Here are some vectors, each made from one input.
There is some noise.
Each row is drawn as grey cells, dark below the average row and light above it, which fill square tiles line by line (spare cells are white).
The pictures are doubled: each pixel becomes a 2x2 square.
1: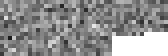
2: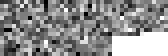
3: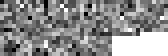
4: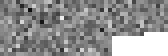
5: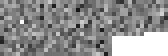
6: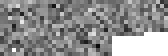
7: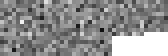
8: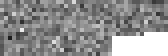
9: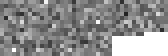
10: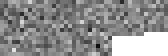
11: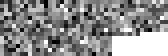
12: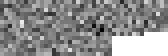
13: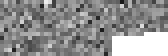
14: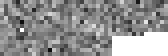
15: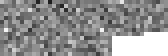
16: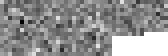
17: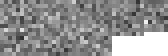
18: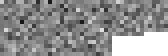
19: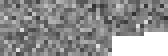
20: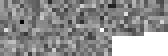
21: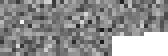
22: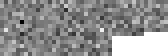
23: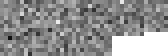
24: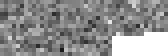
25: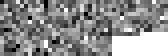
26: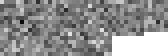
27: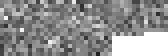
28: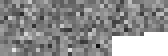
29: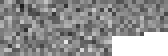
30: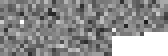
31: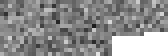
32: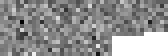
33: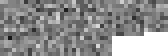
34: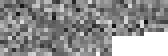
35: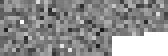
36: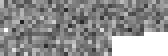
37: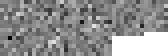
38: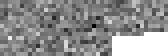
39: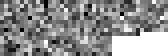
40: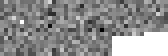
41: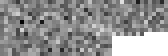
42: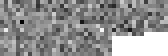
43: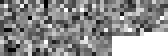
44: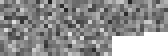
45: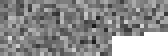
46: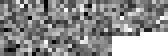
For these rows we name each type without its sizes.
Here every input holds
either a point on a circle and a true/false value, or a fixed value.
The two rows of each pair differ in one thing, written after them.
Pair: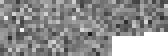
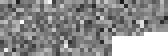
the true/false value
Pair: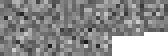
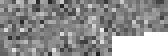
the true/false value
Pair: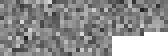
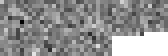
the true/false value
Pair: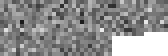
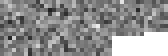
the place on the circle
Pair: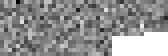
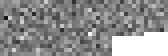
the place on the circle
